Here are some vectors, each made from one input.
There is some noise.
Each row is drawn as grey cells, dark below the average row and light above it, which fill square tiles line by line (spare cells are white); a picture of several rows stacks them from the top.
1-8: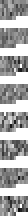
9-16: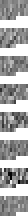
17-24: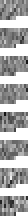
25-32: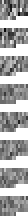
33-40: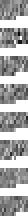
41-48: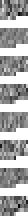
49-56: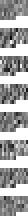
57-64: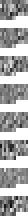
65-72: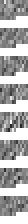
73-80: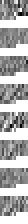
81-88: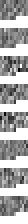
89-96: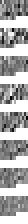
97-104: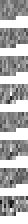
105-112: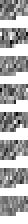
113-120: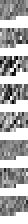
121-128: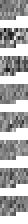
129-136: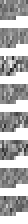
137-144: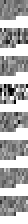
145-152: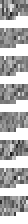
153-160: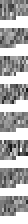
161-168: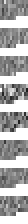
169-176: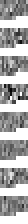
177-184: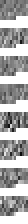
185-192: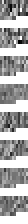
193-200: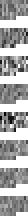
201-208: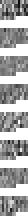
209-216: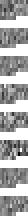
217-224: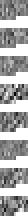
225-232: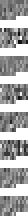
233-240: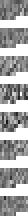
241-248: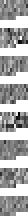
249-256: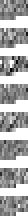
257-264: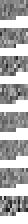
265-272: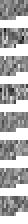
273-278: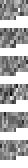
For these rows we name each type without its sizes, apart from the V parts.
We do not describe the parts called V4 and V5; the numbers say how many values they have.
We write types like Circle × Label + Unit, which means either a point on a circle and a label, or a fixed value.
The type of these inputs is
Bool × Bool × Bool × Bool × V4 + Circle × V5.
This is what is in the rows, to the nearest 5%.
About 10% of them hold a point on a circle and a value of V5. The rest hold four true/false values and a value of V4.
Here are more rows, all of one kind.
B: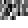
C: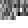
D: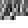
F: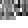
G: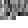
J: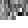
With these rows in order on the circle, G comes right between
B and D.
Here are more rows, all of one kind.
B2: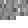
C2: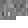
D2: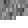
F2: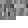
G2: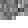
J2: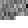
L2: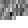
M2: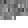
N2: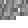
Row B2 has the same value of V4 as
C2 and N2.
